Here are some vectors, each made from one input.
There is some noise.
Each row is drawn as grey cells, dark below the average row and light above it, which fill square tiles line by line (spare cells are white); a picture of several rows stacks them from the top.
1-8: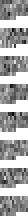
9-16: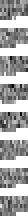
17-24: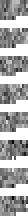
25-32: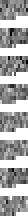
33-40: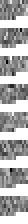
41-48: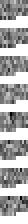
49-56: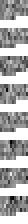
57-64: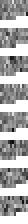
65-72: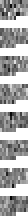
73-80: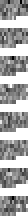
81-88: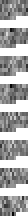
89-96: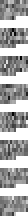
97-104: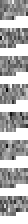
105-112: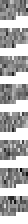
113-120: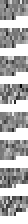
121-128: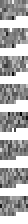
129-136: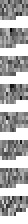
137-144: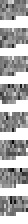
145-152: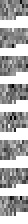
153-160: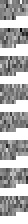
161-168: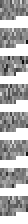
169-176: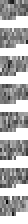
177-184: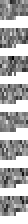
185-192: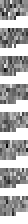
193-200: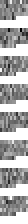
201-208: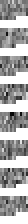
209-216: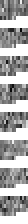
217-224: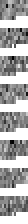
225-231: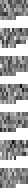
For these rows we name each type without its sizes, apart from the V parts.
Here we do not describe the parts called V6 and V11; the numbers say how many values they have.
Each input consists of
a value of V6, together with either a label and a true/false value, or a value of V11.
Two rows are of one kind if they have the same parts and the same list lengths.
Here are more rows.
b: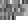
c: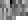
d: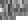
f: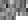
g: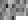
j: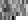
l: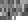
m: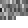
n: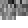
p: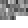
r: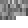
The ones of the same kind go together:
b, d, f, g, j, l, m, p, r
c, n

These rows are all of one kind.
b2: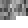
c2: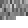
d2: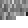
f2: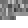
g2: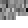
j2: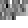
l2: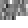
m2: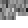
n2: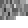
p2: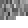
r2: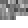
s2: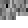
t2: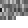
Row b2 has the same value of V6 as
g2, m2 and s2.
